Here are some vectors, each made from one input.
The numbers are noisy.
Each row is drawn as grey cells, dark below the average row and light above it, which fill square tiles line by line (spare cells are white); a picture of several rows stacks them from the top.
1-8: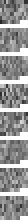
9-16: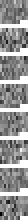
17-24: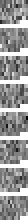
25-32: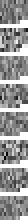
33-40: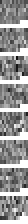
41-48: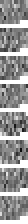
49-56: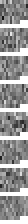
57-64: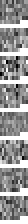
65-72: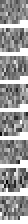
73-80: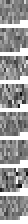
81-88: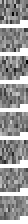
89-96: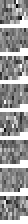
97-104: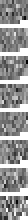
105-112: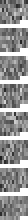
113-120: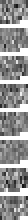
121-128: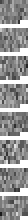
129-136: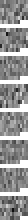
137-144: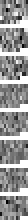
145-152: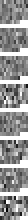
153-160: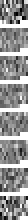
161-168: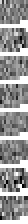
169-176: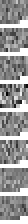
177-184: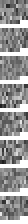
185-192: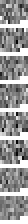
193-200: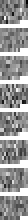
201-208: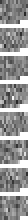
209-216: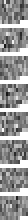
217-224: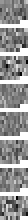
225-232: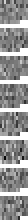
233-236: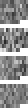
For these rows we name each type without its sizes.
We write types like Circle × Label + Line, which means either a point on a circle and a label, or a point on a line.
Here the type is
Bool × Circle × (Circle + Unit).
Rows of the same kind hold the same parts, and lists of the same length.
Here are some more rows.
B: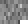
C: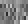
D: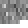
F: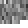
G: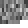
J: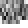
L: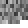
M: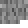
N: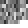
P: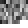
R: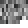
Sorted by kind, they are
B, C, D, F, G, L, R
J, M, N, P

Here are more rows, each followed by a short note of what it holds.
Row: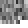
a point on a circle and a true/false value
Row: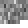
a point on each of two circles and a true/false value
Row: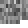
a point on a circle and a true/false value
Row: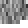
a point on each of two circles and a true/false value
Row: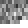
a point on each of two circles and a true/false value
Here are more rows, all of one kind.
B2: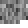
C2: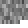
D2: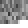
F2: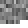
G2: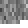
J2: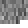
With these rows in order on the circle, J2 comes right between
D2 and G2.
